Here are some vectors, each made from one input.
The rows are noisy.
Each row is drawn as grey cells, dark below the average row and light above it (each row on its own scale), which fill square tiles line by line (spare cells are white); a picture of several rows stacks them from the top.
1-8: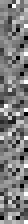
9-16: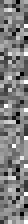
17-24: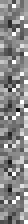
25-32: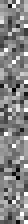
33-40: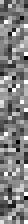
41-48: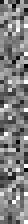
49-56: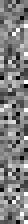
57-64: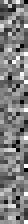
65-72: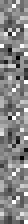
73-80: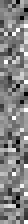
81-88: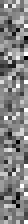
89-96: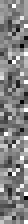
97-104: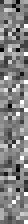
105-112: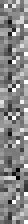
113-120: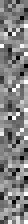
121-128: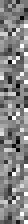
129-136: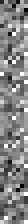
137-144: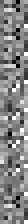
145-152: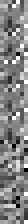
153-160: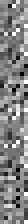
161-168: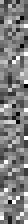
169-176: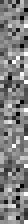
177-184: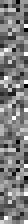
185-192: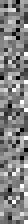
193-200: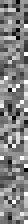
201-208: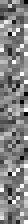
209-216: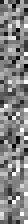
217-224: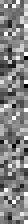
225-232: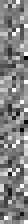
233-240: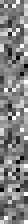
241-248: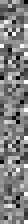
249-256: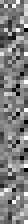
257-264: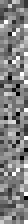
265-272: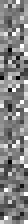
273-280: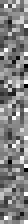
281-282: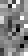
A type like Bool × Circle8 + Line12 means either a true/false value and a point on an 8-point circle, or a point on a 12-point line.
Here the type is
Bool × Label12 + Tree19.
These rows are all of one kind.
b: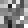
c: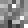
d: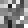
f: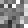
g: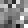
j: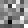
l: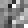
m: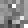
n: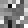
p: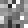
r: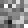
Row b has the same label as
d and n.
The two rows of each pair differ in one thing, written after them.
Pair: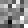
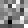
the true/false value
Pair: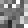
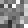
the true/false value
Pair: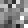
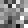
the true/false value
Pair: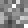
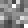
the true/false value
